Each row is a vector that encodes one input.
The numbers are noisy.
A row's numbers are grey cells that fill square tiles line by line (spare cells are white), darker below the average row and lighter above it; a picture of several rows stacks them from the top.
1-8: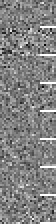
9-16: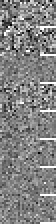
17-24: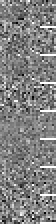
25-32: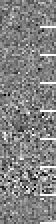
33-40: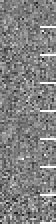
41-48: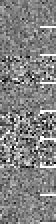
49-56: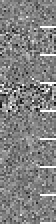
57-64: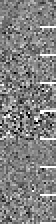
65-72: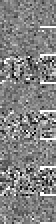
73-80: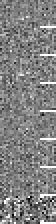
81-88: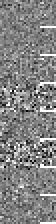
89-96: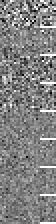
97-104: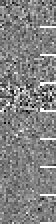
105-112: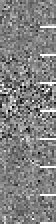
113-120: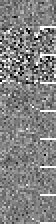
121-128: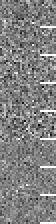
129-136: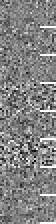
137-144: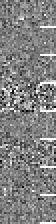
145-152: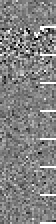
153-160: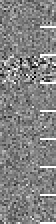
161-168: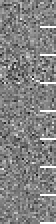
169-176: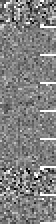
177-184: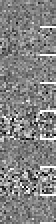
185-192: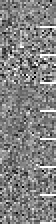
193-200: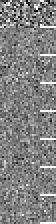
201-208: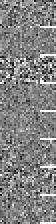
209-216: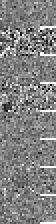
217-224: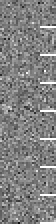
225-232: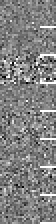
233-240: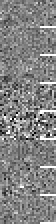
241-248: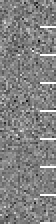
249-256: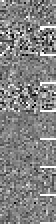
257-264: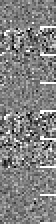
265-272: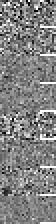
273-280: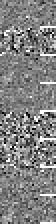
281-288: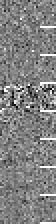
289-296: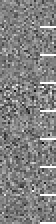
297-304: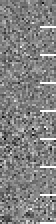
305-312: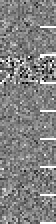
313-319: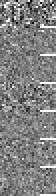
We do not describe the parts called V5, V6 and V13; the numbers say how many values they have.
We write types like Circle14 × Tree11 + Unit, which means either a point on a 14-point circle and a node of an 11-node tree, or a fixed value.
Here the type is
(Bool × Circle10 + Tree8 × V13) × V6 + V5.
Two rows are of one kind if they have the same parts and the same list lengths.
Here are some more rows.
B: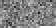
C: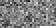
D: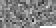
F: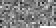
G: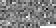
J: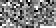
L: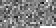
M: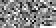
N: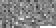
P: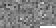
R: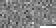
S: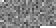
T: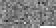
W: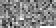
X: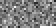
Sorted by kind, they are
B, C, D, F, L, R, T
G, N, P, S, W, X
J, M

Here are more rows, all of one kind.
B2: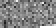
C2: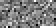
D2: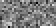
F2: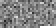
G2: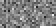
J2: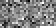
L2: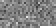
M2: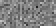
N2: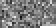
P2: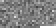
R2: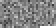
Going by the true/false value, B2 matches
C2, D2, J2 and N2.
